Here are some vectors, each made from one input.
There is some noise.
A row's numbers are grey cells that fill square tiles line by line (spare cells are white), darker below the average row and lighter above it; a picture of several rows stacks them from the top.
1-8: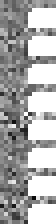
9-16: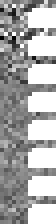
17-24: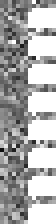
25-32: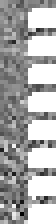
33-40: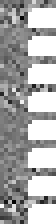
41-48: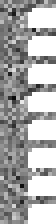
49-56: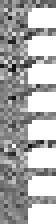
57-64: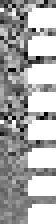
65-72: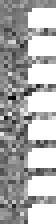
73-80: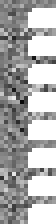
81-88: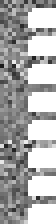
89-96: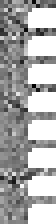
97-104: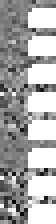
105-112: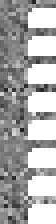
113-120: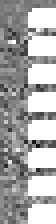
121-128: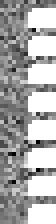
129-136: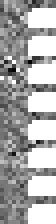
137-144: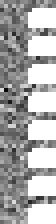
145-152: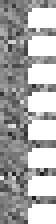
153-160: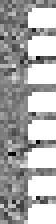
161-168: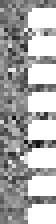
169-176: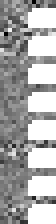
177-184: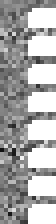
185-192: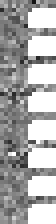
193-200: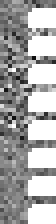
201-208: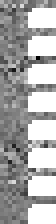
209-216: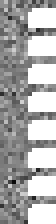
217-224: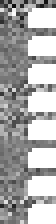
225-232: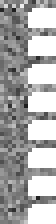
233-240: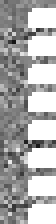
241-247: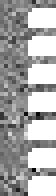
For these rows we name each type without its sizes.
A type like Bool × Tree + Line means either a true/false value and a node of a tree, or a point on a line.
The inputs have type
List(Label × (Label + Line)).
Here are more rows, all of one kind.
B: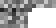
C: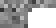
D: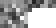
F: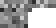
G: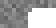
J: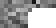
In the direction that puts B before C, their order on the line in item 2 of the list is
F, B, G, J, C, D.
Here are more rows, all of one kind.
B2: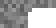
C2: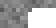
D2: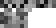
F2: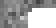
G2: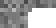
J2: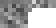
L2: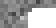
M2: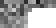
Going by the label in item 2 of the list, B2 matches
C2 and D2.
